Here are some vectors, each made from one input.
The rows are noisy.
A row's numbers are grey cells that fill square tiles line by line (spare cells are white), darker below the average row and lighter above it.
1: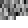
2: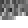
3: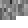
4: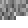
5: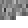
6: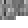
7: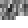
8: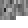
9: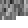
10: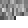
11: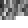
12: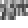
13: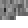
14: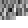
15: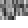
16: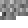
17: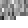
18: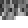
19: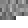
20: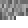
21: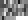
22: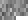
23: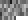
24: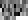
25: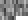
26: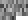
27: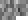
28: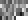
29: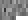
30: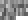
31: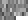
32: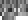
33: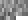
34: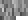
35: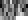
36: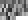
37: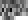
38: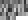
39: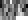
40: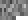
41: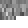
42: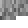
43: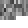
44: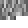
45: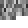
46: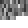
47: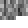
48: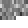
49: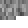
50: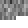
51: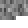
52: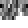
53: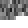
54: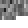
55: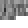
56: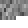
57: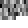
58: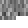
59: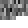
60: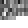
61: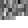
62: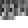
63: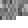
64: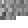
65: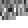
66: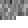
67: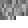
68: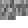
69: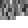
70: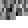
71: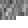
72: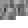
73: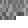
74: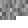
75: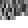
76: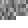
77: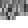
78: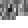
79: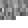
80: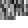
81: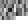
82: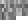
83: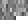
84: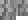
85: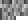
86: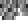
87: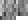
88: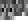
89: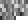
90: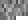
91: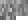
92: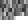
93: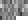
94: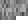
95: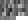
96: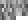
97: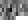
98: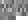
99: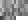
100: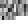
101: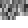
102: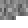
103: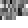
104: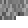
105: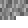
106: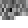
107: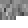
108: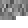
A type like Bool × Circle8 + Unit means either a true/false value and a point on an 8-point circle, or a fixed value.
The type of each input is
Bool × Label4 + Line5 × Line8 + Unit.
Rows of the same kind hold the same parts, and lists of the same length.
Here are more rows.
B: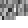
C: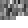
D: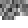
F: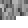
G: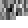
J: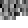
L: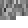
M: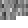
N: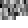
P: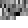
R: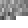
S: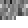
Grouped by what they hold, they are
B, C, D, G
F, L, M, R, S
J, N, P

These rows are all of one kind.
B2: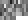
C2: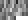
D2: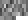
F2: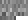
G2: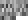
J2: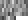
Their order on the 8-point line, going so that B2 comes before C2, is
G2, D2, B2, J2, C2, F2.
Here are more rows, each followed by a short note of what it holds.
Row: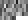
a point on a 5-point line and a point on an 8-point line
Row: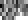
one of 4 labels and a true/false value
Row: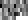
a fixed value
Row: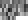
one of 4 labels and a true/false value
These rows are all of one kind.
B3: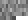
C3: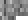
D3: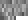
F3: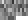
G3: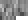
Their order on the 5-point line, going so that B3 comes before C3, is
F3, B3, C3, G3, D3.
